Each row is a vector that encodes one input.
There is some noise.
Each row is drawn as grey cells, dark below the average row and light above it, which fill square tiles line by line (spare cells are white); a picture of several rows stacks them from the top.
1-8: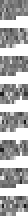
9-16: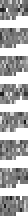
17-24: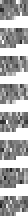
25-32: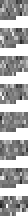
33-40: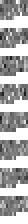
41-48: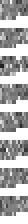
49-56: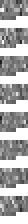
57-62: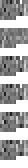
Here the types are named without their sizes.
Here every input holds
either a fixed value, or four true/false values.
